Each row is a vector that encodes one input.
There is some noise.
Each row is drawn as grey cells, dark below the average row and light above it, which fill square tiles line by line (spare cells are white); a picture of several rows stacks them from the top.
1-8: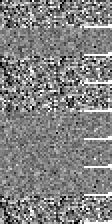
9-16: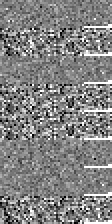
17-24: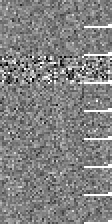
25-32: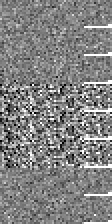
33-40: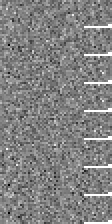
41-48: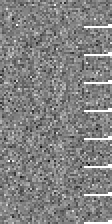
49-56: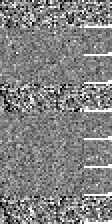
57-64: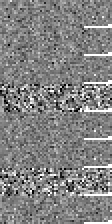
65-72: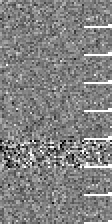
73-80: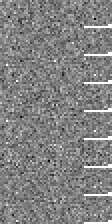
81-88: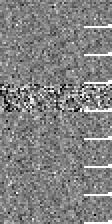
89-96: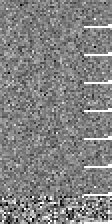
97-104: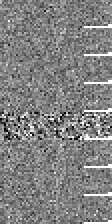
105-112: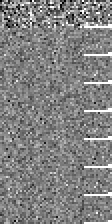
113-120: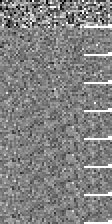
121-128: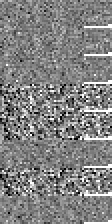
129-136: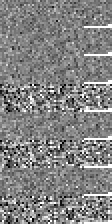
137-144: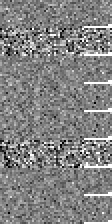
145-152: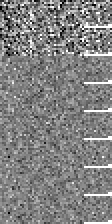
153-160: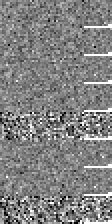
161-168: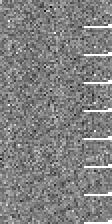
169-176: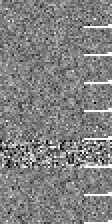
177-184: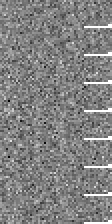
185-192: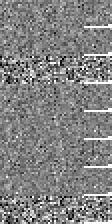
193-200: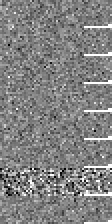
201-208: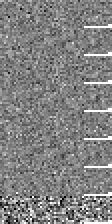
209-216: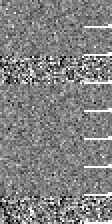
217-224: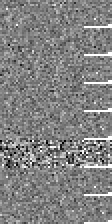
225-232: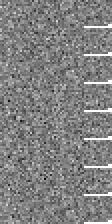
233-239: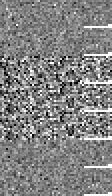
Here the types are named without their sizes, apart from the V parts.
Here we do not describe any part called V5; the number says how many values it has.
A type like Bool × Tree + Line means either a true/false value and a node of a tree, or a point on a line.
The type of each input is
Circle × (Circle + Label × V5) + Line.
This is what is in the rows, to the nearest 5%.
About 80% of them hold a point on a circle, together with either a point on a circle, or a label and a value of V5. The rest hold a point on a line.
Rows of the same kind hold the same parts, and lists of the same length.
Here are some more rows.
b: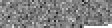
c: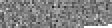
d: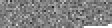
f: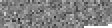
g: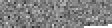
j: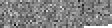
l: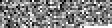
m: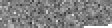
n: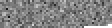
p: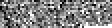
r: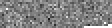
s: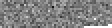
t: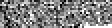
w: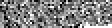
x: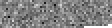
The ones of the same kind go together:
b, f, m, n, x
c, d, g, j, r, s
l, p, t, w

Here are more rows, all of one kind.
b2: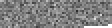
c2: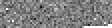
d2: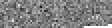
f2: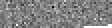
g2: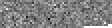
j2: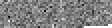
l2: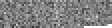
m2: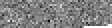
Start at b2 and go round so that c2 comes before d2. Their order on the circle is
b2, f2, g2, c2, m2, j2, d2, l2.
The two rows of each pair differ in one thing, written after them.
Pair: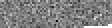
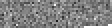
the value of V5
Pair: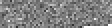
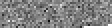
the place on the circle
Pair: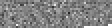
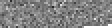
the value of V5
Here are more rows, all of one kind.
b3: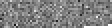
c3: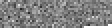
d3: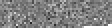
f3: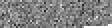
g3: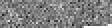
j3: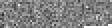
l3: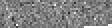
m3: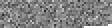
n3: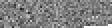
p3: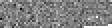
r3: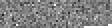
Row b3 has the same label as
f3, g3, l3 and r3.
